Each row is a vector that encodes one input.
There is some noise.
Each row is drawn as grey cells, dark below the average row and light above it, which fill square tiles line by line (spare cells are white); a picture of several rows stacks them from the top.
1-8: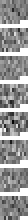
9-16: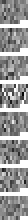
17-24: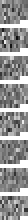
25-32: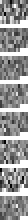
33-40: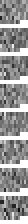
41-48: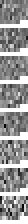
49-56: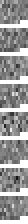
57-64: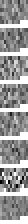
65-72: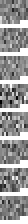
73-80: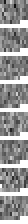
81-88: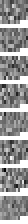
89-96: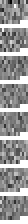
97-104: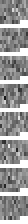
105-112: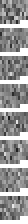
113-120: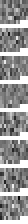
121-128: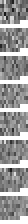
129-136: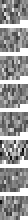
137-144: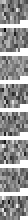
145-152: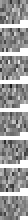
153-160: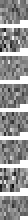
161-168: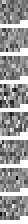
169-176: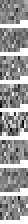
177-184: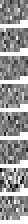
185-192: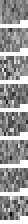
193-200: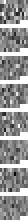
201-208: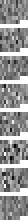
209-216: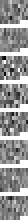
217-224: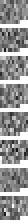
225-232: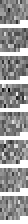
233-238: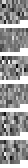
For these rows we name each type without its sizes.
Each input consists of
a list of points on a line.
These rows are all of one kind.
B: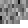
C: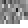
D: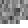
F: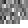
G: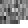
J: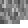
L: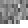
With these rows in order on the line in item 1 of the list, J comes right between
B and G.
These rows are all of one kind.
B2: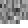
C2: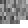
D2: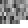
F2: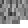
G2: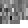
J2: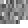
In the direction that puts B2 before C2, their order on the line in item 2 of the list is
J2, B2, F2, C2, D2, G2.
